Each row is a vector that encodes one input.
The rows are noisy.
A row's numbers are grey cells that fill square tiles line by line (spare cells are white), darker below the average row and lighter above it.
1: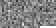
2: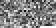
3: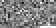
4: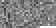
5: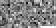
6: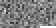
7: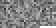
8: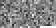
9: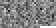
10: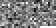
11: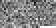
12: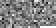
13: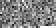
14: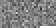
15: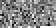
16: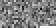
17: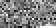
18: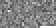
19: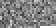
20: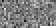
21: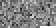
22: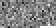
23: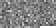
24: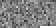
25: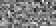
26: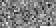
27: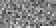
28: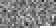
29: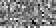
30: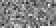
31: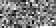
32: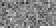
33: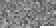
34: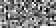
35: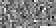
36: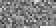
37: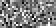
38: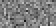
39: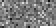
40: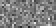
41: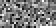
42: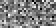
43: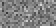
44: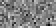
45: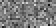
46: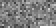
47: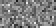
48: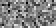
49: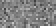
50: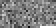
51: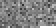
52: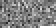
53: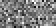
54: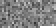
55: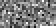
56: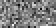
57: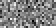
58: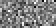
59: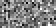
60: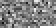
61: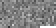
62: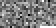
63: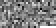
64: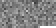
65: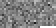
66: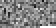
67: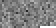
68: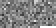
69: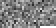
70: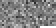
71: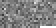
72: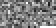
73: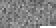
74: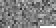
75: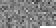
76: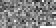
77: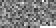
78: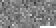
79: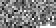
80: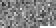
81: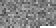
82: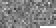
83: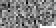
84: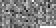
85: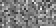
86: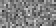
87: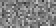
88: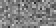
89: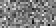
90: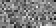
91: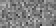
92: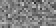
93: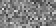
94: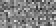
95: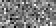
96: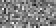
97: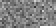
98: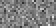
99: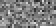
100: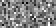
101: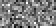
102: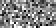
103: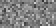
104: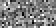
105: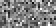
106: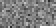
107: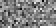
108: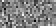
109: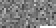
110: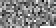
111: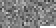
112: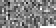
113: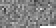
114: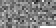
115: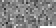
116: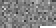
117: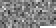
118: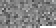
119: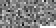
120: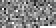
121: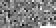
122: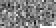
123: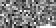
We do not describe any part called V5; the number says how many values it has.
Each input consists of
a list of up to two items, each a true/false value and a value of V5.
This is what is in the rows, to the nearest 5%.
All of them are lists of up to two items, each a true/false value and a value of V5: about 5% are empty, 50% hold one and 45% two.
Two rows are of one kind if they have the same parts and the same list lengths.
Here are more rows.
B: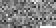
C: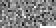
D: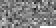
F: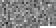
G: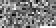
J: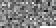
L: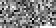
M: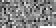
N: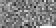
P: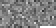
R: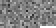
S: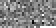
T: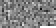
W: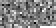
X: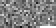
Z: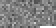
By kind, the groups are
B, C, R, W
D, F, J, M, N, P, T, X, Z
G, L, S

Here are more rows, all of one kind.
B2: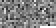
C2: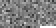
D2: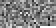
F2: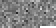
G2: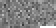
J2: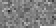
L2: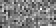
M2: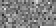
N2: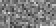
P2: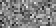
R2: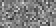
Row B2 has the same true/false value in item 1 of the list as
G2, N2 and P2.
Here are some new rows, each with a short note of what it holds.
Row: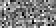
the empty list
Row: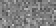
a list of one item
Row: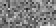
a list of two items
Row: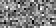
the empty list
